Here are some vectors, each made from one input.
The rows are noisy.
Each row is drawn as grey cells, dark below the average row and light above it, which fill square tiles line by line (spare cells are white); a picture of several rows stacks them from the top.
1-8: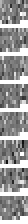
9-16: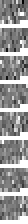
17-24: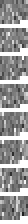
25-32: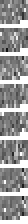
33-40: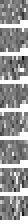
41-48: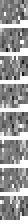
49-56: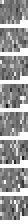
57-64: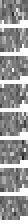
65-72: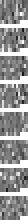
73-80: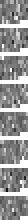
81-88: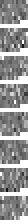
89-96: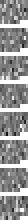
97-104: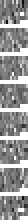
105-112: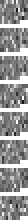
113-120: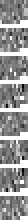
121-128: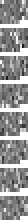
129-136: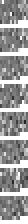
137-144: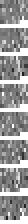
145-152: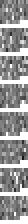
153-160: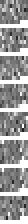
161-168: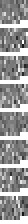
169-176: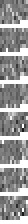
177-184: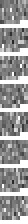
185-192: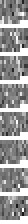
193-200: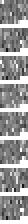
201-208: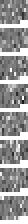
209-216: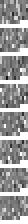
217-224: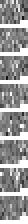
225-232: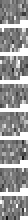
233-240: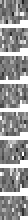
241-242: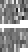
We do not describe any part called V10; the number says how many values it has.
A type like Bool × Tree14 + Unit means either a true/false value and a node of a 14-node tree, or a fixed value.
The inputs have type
Bool × List2(V10) + (Line4 × Line4 + Line7) × Line7.
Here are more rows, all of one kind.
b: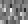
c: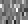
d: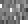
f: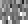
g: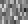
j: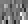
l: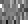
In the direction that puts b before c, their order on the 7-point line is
j, f, b, g, d, l, c.
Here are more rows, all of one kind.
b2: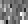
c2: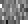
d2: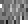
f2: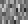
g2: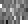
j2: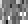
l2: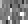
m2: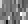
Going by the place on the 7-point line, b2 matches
j2 and l2.
